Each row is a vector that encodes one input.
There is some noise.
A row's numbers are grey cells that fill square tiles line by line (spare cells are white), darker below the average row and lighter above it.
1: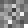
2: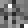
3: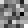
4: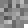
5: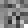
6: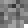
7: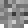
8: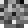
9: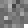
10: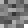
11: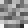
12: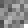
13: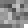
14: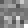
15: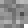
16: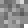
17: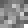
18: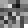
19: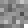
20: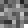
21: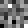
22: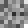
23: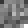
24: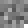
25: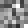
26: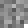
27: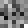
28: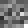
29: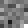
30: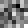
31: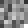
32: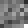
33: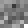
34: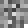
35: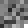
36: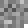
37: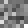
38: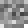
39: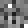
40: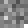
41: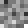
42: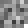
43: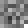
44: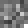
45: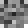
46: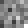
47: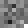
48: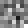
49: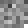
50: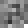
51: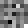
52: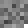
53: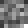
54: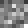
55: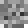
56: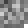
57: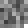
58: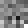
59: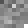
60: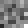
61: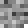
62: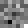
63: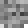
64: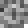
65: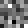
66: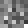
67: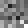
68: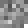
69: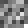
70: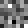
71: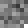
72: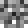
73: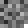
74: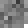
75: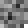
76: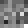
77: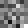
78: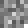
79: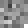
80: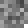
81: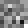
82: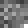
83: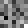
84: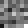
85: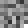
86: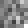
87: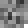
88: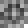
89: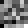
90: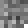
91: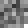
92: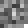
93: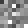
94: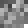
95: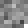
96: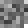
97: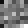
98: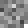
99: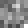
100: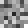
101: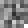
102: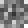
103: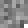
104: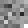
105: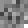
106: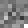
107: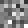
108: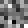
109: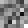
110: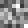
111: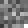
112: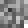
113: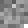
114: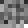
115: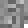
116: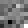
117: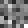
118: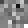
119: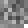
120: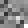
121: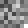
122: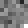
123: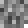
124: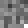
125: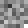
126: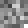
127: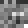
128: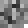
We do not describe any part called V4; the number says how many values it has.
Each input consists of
a list of up to two items, each a true/false value and a value of V4.
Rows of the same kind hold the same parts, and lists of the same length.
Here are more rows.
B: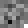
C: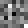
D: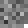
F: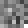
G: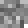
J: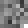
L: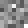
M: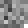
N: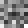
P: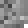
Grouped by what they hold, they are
B, D, F, J, N
C
G, L, M, P

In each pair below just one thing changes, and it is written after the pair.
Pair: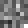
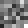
the value of V4 in item 1 of the list
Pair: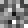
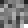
the true/false value in item 1 of the list
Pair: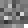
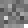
the value of V4 in item 2 of the list
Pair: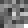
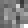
the true/false value in item 1 of the list
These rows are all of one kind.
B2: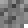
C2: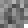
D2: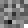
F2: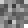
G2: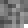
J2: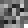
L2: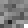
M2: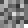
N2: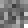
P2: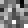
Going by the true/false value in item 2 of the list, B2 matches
G2, J2, N2 and P2.
